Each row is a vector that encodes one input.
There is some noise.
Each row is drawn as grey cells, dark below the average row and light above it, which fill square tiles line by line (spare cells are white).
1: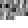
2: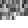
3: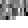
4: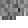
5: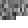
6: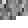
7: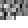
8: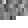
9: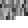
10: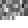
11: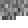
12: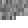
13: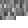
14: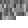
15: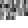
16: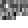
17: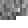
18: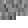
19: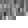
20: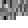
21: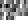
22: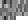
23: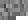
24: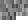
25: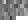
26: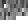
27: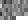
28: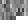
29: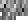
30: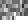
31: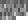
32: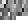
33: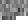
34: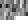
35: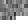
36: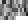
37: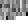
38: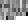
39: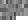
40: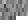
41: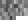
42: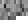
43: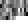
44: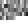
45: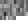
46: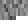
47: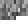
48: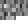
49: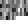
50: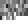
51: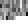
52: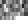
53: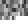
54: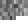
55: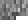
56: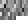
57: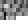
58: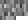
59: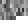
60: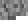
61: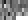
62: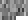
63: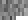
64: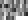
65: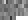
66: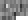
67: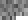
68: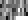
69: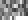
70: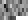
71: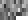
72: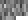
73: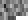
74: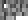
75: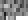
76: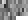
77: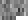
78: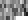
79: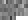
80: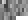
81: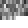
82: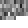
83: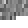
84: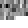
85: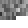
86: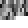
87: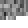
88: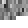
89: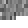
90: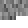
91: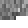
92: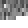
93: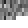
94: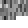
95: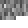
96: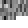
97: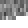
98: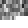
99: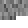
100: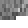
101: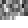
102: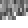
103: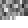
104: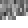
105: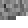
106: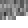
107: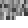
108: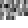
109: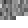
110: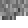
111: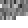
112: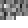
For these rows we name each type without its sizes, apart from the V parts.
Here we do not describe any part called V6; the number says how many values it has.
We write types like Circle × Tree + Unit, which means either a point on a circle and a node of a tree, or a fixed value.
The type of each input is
Bool × (Line + V6).
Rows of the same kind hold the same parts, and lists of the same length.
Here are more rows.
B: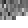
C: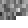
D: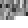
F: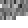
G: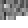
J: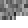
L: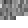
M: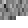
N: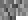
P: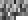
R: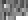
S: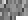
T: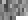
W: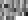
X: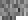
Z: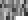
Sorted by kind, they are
B, F, G, L, R
C, D, J, M, N, P, S, T, W, X, Z

